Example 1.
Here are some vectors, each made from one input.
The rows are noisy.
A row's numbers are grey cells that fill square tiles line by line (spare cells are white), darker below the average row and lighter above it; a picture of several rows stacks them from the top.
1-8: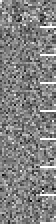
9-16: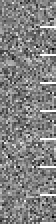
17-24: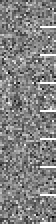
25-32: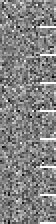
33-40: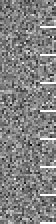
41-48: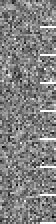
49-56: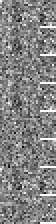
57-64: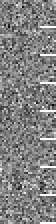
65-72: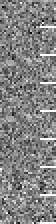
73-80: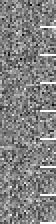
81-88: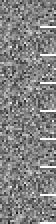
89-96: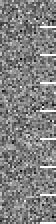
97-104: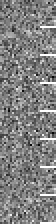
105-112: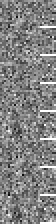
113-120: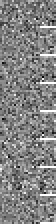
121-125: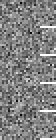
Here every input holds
a point on a 19-point line.
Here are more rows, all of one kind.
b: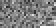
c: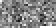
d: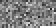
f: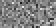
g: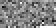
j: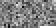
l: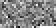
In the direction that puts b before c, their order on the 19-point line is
l, g, j, b, f, d, c.
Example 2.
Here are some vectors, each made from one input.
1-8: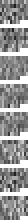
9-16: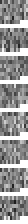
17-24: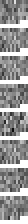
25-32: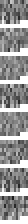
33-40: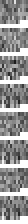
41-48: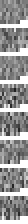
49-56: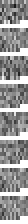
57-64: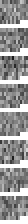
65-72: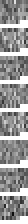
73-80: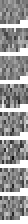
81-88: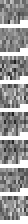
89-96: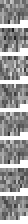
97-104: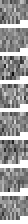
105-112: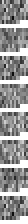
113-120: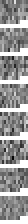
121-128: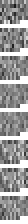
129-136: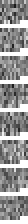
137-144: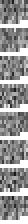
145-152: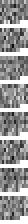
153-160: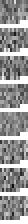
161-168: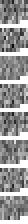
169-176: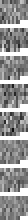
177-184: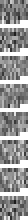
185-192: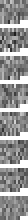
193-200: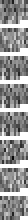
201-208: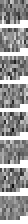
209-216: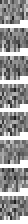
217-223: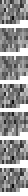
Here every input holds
a node of an 11-node tree.
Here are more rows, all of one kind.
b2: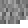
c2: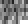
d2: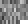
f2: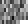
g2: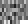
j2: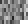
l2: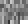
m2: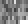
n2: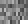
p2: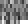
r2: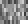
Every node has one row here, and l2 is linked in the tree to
b2 and p2.
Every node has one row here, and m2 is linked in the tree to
b2 and c2.
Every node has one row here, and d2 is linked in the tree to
b2 and r2.
